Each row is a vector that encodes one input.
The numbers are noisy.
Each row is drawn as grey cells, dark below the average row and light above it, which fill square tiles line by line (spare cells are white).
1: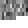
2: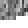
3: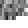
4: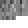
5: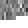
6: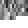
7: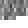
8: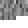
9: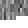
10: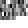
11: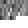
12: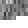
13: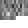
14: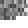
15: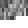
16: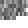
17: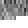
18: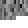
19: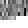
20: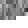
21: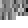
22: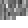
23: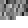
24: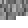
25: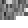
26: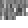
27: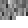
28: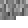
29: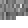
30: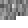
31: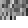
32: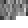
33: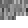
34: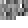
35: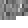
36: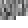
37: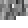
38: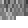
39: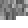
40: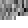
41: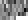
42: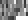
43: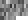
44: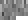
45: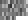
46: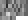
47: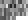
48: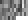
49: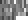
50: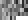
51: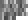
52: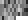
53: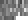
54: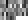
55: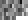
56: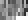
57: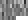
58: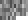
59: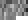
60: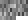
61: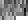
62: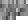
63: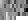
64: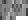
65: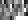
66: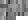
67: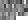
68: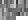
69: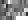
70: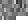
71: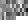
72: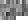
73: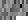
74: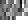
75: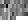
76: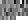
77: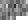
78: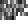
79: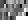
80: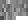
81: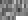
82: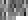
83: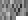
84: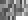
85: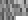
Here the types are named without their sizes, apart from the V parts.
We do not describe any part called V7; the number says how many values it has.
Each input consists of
a point on a line, together with either three true/false values, or a value of V7.
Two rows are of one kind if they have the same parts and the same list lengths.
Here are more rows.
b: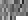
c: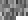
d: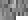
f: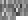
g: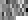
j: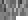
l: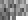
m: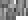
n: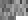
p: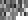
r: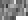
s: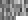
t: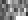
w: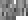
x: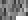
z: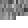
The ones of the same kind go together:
b, f, p, t, x
c, d, g, j, l, m, n, r, s, w, z

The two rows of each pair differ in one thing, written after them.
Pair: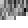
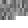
the value of V7
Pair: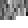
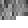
the value of V7
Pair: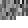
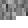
the value of V7
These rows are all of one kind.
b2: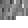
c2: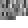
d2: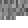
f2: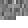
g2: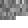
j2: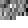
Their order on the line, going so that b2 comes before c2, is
g2, d2, b2, j2, f2, c2.
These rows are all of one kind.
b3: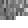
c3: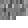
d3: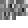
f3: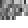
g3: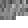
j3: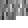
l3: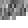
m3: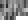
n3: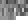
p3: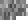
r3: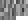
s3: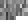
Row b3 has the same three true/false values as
l3 and s3.
